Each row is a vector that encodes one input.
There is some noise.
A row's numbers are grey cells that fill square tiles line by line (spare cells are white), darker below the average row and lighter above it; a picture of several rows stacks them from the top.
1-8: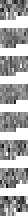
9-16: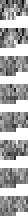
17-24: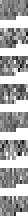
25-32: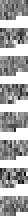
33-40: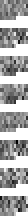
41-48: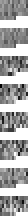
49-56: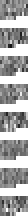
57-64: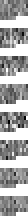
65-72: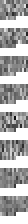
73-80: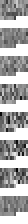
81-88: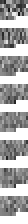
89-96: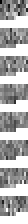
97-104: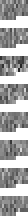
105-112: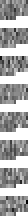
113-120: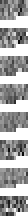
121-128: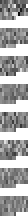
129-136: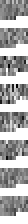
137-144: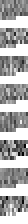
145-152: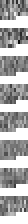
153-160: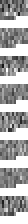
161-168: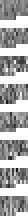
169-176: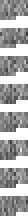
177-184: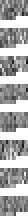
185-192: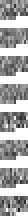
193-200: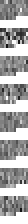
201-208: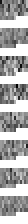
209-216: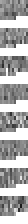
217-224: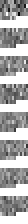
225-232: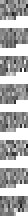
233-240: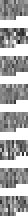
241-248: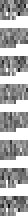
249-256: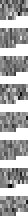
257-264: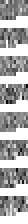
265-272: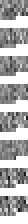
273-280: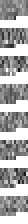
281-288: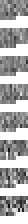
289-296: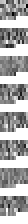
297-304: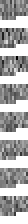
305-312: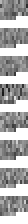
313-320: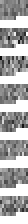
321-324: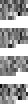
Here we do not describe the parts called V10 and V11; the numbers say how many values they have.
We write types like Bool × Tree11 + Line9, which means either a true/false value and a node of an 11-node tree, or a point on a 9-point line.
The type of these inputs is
Bool × (Line7 + V10) + V11.
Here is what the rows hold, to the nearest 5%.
About 70% of them hold a true/false value, together with either a point on a 7-point line, or a value of V10. The rest hold a value of V11.
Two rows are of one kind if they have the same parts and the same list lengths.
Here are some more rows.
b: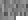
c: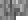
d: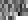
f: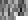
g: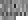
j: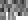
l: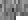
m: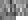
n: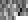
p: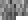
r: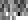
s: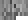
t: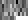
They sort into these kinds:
b, l
c, g, m, p, s
d, f, j, n, r, t

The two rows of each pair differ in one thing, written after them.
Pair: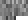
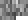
the place on the 7-point line
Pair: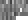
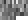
the true/false value
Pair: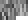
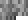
the place on the 7-point line
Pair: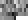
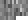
the place on the 7-point line
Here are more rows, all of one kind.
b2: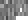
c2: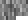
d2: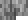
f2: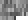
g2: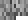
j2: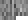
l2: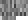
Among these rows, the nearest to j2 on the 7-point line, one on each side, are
g2 and l2.
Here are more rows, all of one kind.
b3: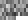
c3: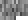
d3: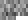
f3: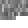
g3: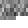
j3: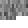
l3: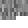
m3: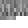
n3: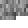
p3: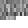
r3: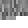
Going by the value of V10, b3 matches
g3, m3, n3 and p3.
